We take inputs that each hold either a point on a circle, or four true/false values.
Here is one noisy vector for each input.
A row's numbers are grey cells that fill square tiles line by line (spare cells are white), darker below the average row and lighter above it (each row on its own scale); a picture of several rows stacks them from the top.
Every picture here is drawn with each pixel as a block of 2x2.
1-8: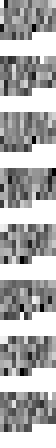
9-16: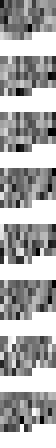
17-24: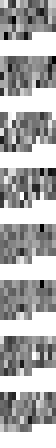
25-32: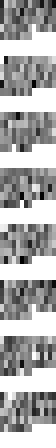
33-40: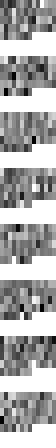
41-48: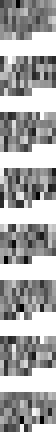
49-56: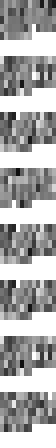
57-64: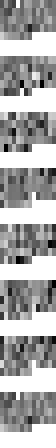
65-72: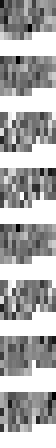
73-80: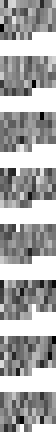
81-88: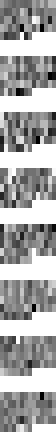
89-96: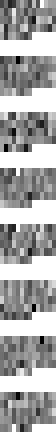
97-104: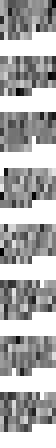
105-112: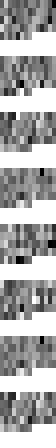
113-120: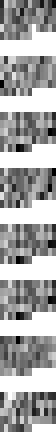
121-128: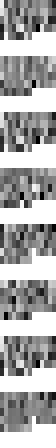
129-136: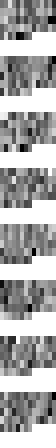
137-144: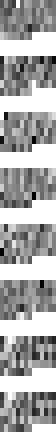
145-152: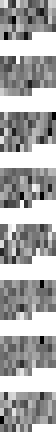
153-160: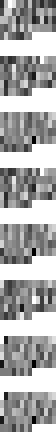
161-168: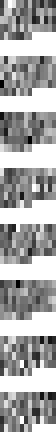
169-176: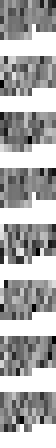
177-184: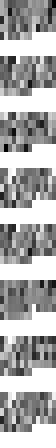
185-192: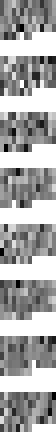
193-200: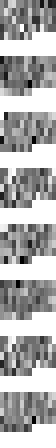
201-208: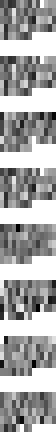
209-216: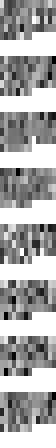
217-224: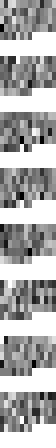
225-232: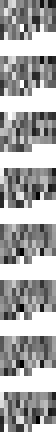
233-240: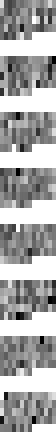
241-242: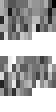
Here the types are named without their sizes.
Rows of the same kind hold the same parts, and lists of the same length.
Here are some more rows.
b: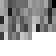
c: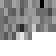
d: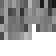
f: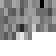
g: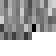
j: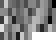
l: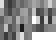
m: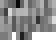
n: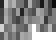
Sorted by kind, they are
b, c, d, f, g, j, l, n
m

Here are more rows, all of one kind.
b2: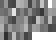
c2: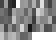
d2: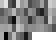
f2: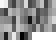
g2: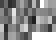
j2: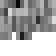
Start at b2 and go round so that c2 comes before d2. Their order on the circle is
b2, g2, c2, j2, f2, d2.
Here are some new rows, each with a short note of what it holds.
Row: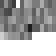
a point on a circle
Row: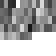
a point on a circle
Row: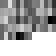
four true/false values
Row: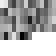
a point on a circle
